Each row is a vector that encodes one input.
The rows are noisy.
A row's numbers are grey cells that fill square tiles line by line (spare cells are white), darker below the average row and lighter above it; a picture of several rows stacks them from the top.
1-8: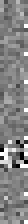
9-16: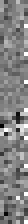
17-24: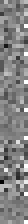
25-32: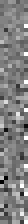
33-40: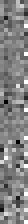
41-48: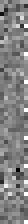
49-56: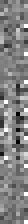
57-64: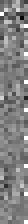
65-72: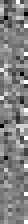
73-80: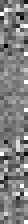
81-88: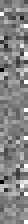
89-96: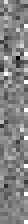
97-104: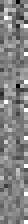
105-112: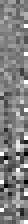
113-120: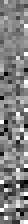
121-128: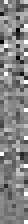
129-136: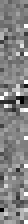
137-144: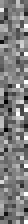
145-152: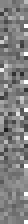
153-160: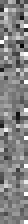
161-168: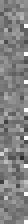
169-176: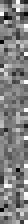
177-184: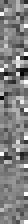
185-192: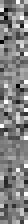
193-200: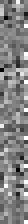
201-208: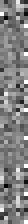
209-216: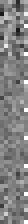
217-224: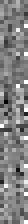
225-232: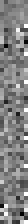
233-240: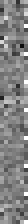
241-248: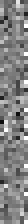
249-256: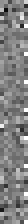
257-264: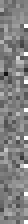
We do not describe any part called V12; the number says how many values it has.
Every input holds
a point on a 6-point circle and a value of V12, together with either a point on a 4-point line, or a point on an 8-point line.
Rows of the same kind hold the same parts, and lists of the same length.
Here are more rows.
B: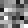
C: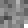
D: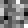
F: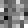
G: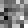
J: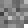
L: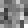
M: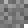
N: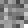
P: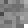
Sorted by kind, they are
B, M
C, D, F, G, J, L, N, P

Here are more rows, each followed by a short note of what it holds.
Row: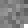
a point on a 6-point circle, a point on a 4-point line and a value of V12
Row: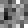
a point on a 6-point circle, a point on an 8-point line and a value of V12
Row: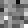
a point on a 6-point circle, a point on an 8-point line and a value of V12
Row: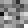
a point on a 6-point circle, a point on a 4-point line and a value of V12
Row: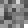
a point on a 6-point circle, a point on an 8-point line and a value of V12
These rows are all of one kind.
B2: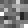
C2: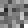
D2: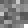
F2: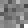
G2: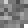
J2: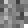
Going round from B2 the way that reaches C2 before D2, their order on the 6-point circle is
B2, J2, G2, C2, F2, D2.
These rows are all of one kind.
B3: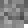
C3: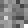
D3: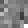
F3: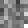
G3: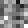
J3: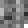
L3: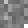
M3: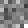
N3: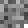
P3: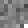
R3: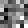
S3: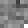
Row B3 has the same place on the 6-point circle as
C3, G3 and M3.
